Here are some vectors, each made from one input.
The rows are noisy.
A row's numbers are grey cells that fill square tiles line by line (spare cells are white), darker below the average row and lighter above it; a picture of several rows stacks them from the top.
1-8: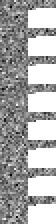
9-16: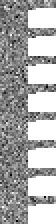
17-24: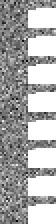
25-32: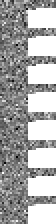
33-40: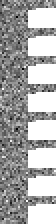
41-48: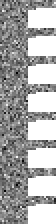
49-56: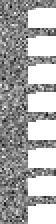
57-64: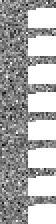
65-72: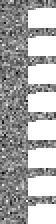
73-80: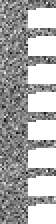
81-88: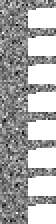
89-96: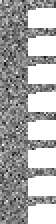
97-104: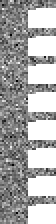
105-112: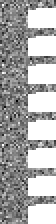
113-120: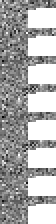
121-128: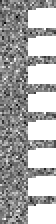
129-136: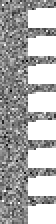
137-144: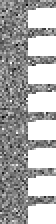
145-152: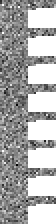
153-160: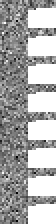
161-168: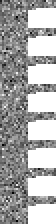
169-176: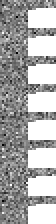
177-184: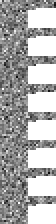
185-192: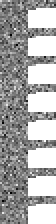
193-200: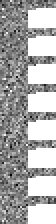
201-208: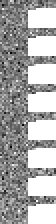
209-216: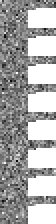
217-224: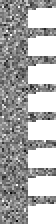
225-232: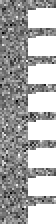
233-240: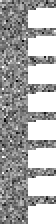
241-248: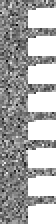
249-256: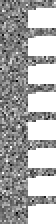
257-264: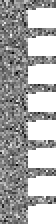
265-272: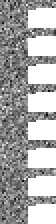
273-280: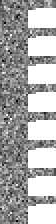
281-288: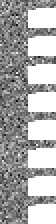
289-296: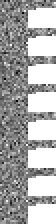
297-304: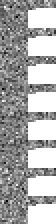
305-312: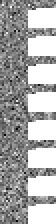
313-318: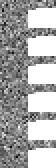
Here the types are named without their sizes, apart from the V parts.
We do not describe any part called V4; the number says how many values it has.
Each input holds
three true/false values, together with either a point on a circle, or a value of V4.
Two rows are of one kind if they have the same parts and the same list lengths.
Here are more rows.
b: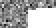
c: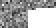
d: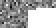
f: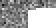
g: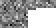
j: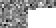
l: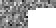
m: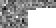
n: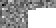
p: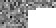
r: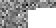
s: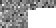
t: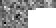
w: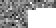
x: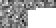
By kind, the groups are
b, c, g, j, l, m, r, s, w, x
d, f, n, p, t

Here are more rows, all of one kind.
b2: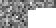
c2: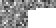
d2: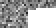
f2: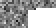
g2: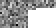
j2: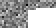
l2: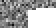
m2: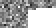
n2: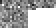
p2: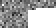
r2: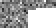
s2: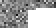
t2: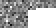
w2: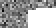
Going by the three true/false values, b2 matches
j2, p2, s2 and w2.
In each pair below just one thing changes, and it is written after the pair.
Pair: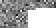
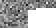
one of the three true/false values
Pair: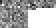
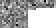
the place on the circle
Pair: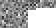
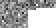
one of the three true/false values
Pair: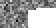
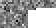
one of the three true/false values
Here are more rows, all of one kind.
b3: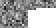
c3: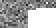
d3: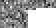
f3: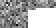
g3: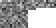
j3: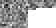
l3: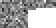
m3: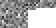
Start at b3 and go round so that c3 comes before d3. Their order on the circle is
b3, g3, l3, j3, f3, m3, c3, d3.
